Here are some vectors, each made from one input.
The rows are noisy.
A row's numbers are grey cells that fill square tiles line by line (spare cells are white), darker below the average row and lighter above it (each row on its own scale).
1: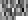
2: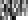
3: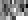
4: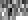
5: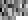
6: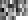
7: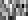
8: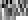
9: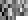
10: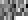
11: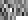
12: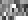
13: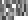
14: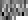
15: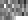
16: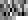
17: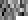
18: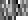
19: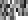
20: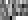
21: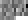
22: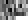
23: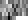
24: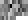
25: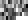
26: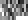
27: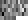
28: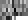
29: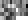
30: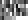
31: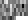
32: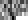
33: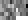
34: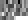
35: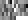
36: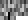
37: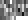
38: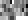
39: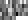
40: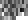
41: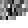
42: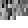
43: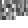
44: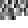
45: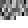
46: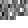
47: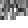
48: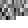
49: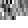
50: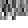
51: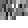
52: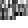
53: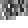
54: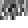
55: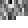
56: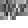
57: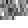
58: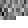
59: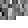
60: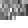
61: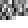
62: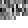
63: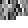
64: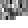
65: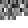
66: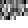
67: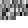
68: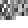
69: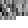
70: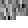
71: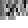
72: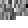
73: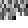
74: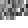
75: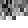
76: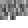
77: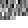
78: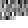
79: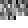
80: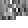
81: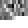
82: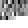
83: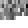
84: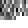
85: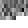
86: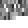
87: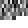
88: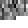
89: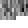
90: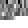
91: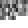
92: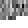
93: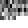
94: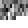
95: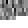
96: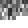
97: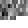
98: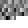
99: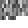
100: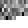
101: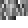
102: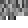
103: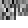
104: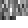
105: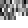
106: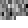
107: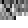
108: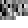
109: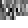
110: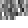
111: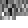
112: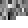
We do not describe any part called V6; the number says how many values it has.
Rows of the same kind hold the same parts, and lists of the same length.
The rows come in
2 kinds.
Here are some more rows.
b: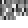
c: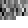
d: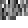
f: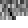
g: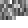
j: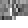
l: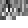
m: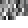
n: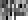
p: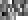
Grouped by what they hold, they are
b, g, j, l, m
c, d, f, n, p

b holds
one of 7 labels and a value of V6.
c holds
four true/false values and a value of V6.
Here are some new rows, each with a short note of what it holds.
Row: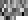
four true/false values and a value of V6
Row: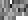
one of 7 labels and a value of V6
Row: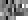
four true/false values and a value of V6
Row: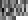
four true/false values and a value of V6
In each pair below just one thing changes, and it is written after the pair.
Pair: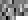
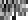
the value of V6
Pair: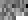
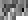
the value of V6
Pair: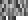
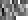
the value of V6
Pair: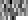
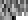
one of the four true/false values
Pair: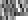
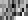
the value of V6
